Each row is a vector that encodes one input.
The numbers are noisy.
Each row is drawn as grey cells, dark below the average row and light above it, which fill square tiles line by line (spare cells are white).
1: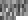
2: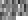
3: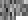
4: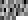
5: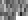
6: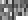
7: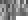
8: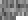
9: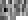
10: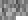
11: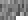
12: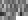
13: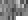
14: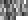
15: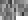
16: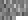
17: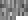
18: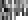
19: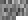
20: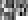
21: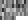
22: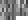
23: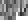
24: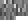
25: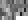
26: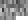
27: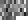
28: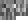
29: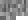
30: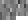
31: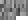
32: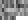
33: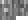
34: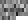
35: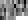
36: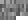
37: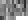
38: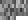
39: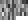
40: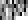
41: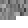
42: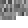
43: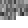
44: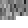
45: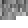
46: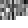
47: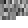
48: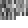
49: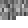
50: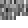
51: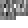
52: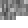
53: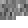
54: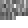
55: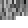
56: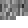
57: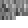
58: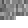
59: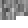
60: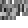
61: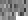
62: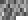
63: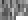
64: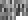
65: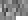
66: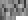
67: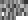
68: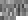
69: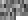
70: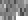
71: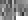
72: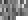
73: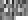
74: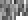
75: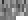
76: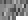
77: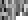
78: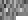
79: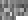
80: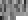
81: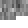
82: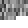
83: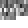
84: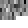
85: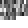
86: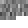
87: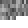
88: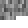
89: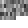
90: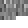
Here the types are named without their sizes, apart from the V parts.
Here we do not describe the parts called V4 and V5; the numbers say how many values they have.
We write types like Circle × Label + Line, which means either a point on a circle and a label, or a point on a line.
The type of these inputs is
Bool × Bool × Bool × V4 × V5 + Line × Line.
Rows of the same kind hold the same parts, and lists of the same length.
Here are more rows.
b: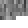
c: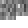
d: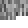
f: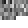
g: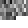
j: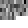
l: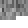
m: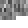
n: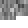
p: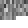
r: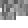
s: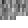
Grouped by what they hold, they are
b, c, d, j, l, m, n, p, r, s
f, g

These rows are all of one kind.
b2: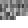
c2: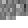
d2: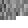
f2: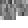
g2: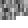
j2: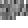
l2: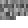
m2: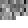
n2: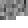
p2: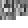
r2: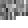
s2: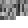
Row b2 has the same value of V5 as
j2, l2 and s2.
